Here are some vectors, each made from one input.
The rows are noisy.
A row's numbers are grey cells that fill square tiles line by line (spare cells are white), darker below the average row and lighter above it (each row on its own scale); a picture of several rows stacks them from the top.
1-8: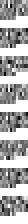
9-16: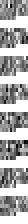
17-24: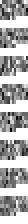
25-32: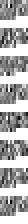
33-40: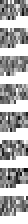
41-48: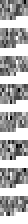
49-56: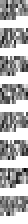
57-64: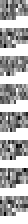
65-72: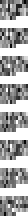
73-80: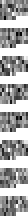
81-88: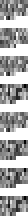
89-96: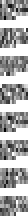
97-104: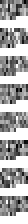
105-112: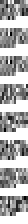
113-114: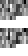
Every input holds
either one of 4 labels and a true/false value, or one of 8 labels.
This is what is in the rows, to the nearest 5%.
About 30% of them hold one of 4 labels and a true/false value. The rest hold one of 8 labels.
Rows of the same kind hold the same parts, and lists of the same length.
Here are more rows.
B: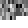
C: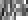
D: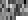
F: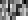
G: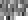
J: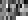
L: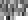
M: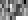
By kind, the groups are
B, D, F, J, M
C, G, L

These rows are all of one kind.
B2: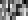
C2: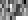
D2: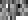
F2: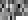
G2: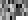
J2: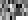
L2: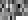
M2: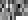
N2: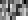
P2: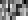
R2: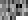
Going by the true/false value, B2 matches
D2, N2, P2 and R2.
